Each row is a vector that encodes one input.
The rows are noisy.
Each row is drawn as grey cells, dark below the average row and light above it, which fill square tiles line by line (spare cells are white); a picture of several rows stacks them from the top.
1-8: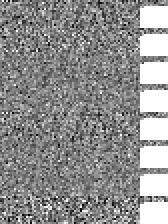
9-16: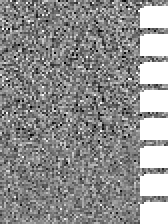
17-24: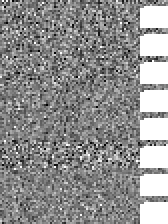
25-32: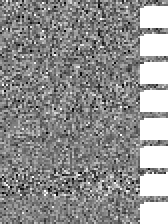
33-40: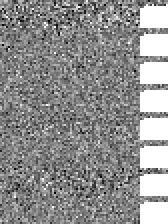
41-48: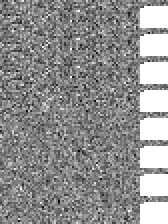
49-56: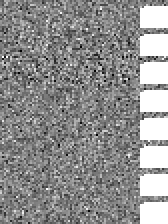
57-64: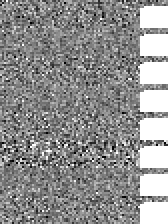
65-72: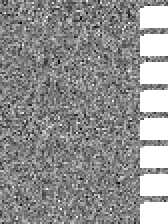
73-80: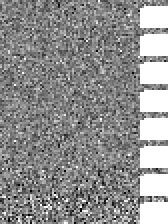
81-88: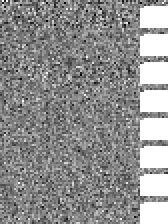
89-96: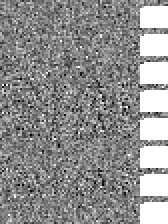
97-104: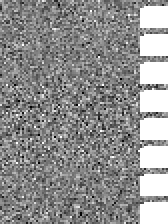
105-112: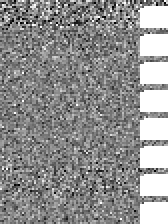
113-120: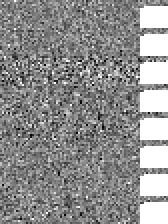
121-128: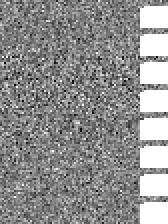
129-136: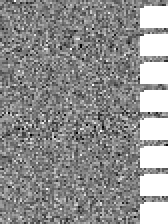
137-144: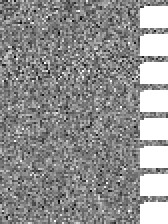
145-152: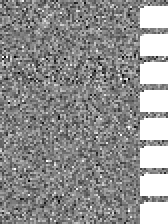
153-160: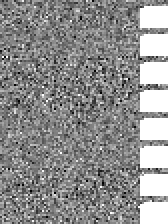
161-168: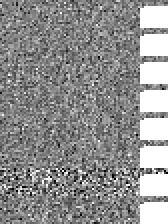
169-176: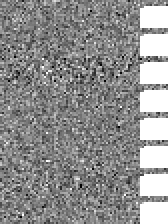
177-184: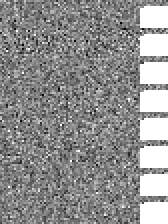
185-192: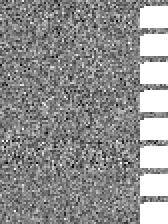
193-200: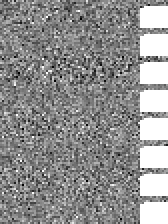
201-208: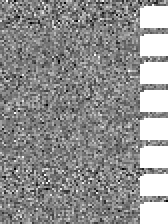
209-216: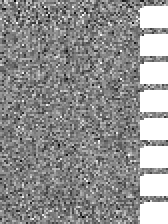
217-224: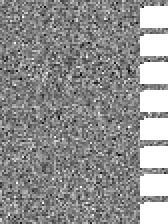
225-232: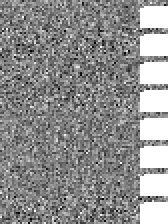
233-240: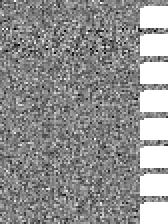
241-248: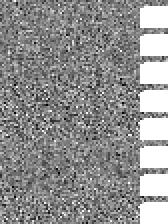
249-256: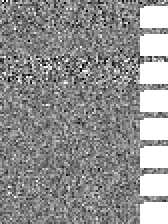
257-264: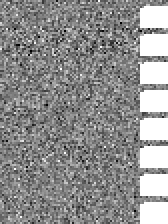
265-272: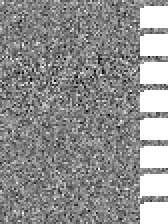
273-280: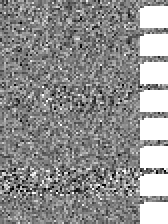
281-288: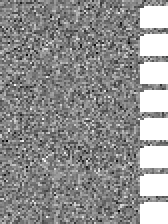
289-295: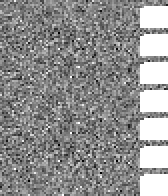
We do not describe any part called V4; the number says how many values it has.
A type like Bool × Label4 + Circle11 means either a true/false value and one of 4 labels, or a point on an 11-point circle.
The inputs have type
Bool × List2(V4) + Line3 × Line3 + Line9 × List3(Line10).
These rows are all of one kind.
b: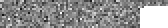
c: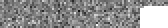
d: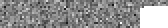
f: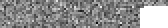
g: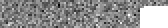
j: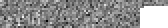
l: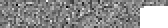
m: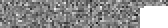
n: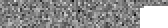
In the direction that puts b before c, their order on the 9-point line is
l, j, d, f, m, b, n, c, g.
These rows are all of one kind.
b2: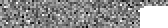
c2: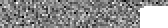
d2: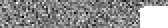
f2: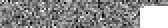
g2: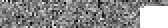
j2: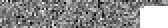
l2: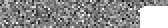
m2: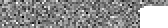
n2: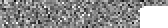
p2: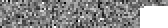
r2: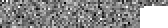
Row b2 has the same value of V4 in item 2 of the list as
f2, l2 and n2.
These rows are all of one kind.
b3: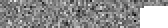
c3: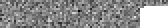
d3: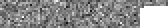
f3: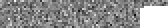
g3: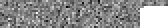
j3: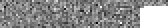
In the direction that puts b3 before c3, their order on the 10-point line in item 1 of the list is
b3, d3, j3, c3, g3, f3.
